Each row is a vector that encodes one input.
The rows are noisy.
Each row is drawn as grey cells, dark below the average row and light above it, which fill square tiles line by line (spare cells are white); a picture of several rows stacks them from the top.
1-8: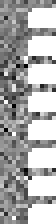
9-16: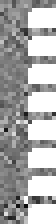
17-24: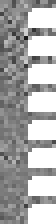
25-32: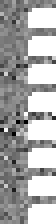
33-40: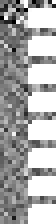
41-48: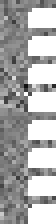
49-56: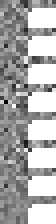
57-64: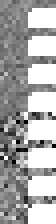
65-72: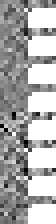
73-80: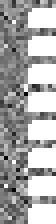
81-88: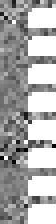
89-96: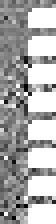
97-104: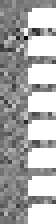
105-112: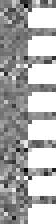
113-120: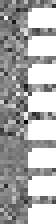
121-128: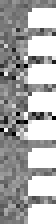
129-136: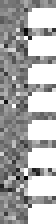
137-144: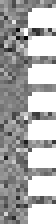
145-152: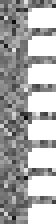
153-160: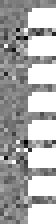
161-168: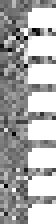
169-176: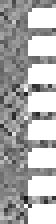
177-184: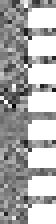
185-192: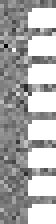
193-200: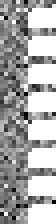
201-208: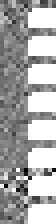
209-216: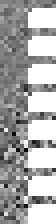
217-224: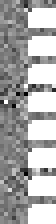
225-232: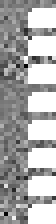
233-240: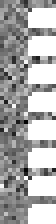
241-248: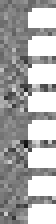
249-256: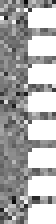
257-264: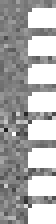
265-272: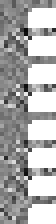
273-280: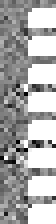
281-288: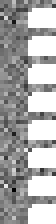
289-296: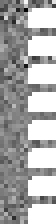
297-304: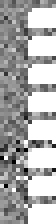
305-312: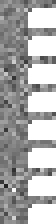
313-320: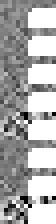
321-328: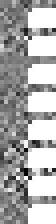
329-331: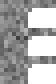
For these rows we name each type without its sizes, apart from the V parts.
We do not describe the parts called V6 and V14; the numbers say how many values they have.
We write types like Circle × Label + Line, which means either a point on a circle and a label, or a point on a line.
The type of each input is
(Bool × Bool × Bool + Unit) × (Circle + Unit) + V6 × V14.
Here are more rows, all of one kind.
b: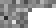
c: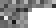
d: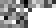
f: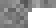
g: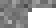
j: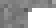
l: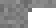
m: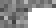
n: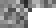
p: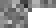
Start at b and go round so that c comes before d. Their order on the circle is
b, n, l, c, g, m, j, p, f, d.
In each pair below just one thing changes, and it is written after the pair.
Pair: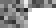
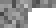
the value of V14
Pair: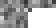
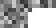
the value of V6
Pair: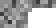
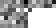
the value of V14
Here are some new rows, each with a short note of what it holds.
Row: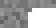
a point on a circle
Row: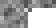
a value of V6 and a value of V14
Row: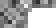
a value of V6 and a value of V14
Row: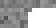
a point on a circle
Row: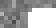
a fixed value
